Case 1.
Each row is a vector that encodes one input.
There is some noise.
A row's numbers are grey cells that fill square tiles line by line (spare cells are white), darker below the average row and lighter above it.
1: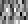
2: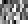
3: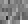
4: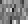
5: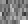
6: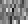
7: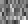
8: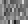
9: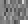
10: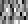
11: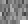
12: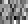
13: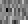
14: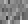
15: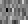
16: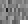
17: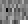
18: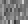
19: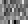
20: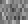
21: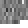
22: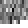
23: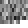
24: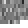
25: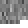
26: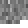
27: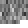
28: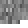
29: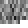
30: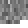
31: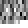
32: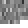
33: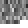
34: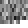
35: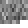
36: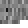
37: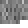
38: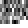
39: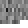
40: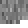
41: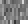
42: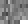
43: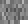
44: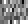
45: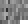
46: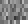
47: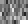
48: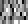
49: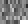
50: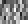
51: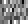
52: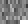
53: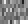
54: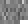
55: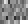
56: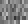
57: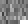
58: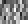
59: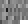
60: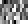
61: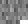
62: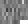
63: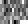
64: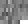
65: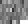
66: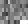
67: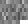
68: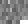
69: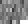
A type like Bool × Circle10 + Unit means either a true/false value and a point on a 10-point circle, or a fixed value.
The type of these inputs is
List2(Line5).
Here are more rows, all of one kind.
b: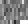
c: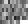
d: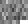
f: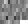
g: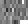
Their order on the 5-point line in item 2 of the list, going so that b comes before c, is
g, d, b, c, f.
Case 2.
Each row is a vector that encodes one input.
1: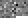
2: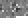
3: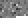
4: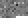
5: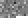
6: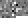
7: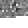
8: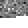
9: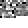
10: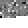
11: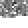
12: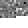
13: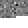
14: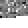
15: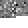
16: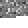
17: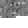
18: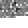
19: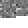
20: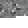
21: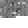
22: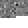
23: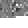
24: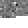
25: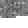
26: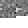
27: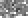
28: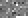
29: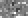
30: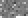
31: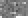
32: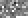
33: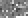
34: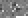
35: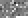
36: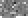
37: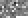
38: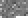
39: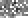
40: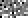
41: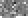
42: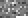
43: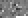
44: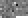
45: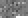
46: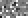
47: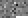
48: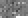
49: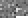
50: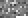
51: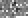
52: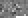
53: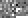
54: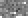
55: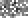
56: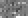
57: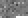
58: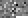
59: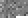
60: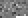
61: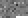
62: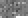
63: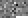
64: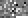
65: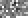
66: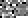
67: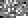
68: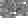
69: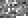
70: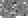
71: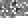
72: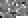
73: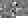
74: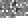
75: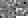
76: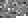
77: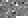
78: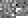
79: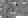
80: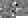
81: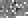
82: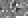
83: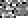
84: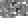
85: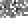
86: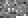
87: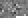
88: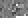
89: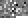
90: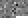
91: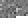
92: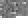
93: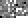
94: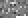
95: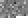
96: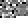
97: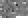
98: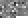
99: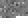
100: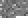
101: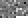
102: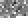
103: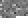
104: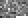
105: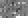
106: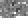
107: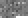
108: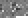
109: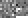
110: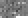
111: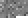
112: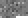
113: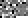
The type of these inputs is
List2(Line5).
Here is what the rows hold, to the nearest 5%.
All of them are lists of up to two points on a 5-point line: about 5% are empty, 55% hold one and 40% two.
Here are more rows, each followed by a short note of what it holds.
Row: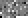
a list of two items
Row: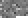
a list of one item
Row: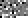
the empty list
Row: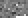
a list of two items
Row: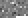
a list of two items
